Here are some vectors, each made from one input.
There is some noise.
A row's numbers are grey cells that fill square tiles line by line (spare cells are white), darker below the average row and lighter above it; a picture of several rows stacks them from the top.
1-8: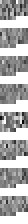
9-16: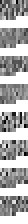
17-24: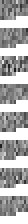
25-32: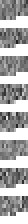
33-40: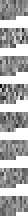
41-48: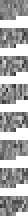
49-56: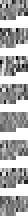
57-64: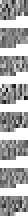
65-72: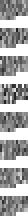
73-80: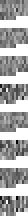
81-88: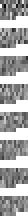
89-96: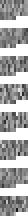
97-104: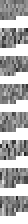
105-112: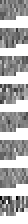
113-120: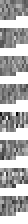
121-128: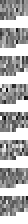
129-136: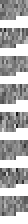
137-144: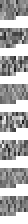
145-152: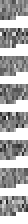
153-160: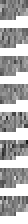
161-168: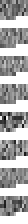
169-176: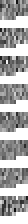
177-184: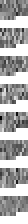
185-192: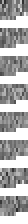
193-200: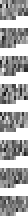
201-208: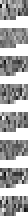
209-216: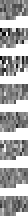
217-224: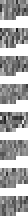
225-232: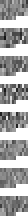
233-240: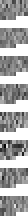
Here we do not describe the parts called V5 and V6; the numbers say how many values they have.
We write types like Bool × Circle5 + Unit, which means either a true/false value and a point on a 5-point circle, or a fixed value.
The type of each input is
(Line7 + V6) × Tree8 + List2(Bool × V5).
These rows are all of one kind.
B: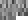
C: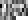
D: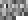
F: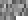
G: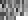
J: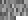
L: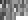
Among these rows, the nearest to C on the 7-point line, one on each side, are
B and L.
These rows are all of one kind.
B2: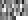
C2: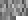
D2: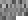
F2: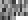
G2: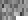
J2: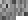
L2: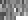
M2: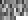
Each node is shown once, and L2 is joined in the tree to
C2, F2 and M2.
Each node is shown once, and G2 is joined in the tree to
C2.
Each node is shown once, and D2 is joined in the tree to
M2.
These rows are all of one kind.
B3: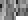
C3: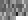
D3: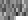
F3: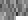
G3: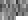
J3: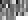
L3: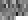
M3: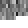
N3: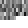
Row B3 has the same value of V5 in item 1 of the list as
D3 and F3.
